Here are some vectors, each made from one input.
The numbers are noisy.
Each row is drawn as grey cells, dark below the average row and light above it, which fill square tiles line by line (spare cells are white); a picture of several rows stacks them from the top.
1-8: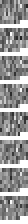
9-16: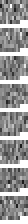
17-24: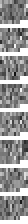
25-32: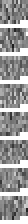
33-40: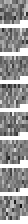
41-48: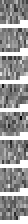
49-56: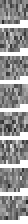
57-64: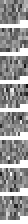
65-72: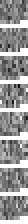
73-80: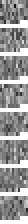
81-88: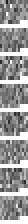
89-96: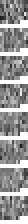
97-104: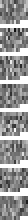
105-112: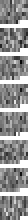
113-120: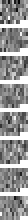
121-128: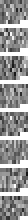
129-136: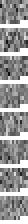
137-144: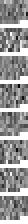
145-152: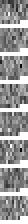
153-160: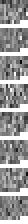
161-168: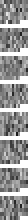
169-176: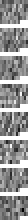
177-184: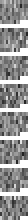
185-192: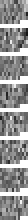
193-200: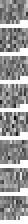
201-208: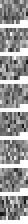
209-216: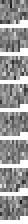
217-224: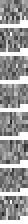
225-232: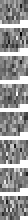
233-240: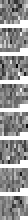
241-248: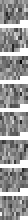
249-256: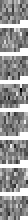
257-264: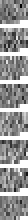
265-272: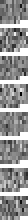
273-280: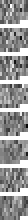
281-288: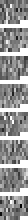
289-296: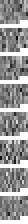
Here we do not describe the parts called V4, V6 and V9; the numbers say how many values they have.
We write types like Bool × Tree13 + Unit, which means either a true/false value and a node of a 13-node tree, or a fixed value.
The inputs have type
(Bool × Circle8 + V4) × (Line8 + V6) + V9.
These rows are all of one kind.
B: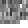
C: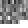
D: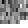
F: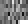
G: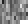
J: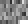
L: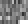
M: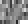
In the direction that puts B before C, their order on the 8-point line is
B, J, L, C, F, G, D, M.
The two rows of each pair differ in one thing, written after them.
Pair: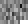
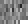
the value of V6
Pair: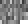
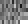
the true/false value
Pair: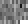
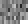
the value of V6
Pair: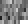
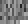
the true/false value
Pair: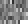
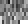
the value of V6
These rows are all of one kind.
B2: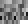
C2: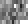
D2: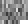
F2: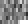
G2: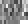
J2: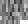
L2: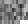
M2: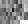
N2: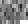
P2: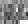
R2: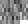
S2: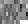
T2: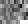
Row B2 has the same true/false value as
D2, J2 and P2.
